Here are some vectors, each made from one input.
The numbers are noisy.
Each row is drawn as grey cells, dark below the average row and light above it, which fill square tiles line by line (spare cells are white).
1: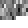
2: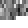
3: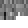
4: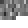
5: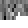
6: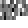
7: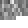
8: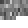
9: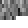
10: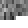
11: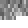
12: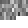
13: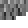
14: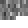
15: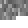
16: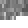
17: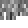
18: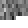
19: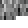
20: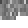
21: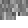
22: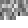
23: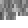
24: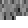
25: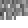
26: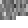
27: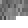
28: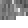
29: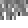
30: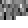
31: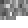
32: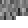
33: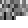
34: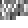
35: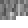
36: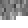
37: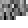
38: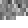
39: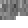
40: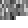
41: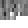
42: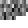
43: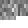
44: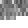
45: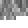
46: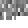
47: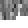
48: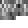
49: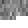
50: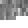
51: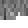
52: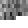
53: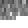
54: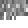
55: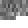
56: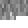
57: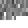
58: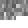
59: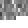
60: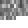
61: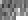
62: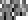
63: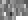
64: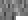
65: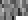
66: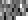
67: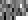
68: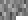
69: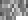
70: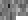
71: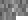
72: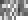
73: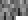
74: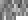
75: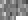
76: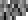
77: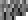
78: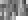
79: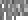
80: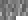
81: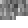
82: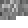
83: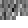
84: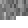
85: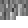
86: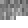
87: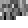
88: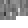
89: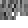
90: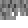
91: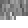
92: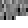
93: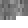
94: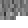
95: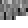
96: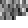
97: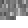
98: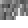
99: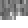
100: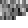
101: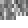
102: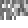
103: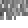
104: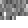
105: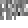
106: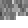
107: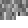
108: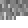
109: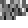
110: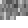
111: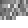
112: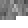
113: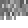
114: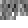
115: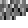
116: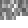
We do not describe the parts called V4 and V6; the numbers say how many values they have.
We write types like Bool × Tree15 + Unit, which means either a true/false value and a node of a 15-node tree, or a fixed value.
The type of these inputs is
(Bool × Bool × Bool + V4) × Label5 + V6.
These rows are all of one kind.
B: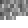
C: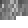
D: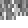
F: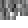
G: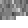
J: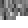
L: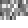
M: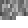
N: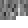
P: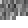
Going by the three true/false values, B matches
L, M and N.
